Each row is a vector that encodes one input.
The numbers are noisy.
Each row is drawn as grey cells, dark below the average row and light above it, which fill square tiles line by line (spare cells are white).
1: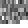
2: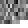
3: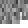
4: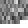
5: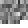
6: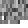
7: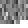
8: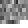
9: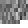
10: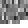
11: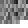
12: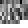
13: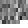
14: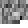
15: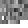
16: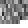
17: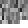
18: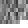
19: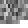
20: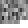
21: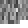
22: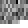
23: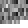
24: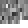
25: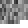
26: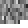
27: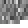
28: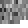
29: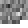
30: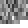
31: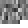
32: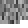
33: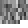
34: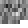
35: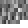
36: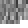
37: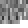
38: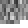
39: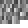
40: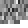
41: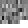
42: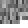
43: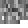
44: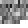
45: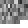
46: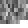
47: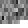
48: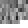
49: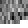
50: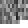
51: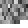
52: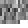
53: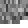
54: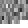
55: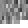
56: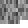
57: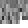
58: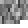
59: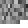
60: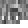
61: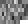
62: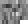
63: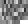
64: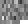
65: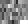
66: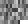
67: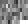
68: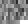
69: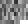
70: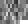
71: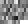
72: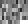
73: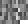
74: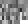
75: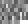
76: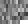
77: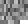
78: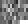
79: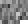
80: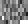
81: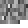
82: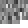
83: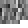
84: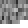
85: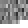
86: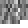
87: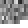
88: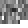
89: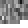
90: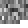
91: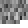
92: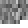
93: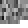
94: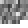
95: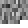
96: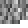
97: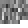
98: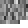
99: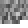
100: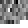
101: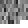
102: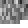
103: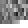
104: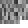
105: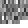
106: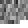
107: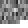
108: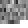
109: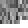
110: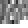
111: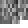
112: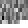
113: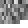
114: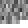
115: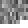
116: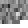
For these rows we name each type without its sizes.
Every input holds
either a point on a line, or a node of a tree.
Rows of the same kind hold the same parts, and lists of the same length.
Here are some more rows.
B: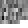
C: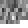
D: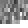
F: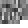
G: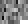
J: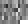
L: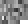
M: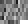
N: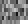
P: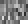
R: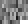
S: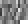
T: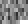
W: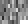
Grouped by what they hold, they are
B, C, D, G, M, N, R, T, W
F, J, L, P, S

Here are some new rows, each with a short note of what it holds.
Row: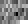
a node of a tree
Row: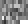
a point on a line
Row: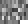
a point on a line
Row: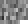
a node of a tree
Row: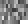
a point on a line
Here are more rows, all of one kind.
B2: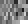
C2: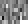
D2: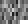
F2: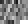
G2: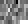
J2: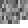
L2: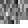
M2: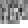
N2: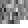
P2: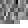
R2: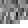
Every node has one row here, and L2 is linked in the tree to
P2.
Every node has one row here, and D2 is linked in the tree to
G2.
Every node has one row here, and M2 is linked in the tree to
G2.
